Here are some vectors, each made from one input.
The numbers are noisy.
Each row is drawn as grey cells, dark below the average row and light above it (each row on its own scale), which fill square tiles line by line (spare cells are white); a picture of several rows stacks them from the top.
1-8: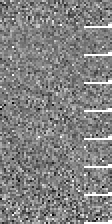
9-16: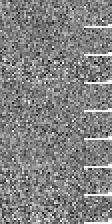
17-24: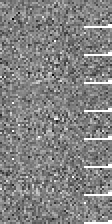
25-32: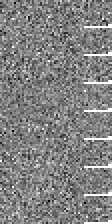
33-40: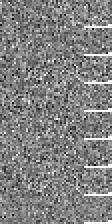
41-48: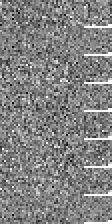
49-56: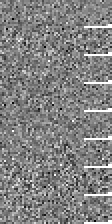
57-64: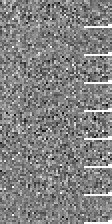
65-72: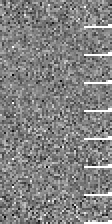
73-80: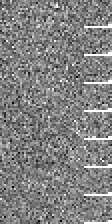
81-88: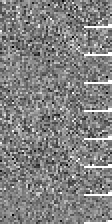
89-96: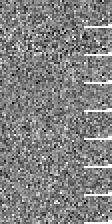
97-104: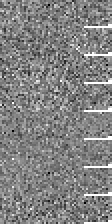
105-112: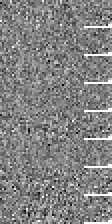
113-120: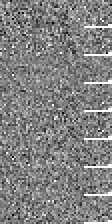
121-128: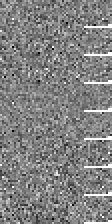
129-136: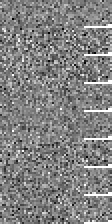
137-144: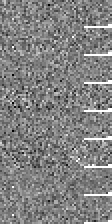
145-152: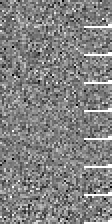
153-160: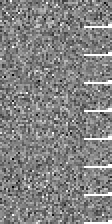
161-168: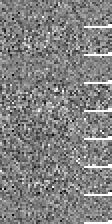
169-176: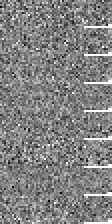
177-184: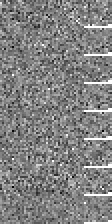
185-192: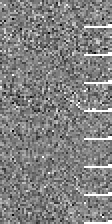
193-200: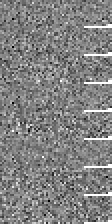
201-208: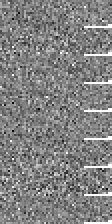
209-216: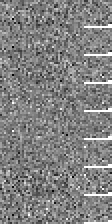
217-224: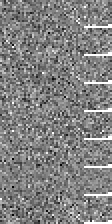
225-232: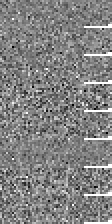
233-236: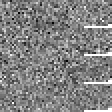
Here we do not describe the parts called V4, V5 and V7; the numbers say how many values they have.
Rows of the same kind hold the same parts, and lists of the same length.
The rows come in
3 kinds.
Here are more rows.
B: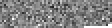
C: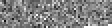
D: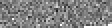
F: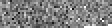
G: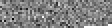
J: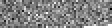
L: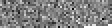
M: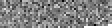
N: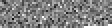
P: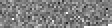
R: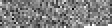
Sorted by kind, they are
B, D, M, P
C, G, J, N
F, L, R

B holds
a point on an 8-point circle, a node of a 9-node tree, a value of V4 and a value of V7.
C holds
a point on a 6-point circle and a value of V5.
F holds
a value of V5.
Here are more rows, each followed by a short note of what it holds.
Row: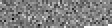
a point on a 6-point circle and a value of V5
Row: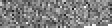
a value of V5
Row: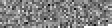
a point on an 8-point circle, a node of a 9-node tree, a value of V4 and a value of V7
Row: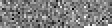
a value of V5
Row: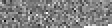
a point on a 6-point circle and a value of V5
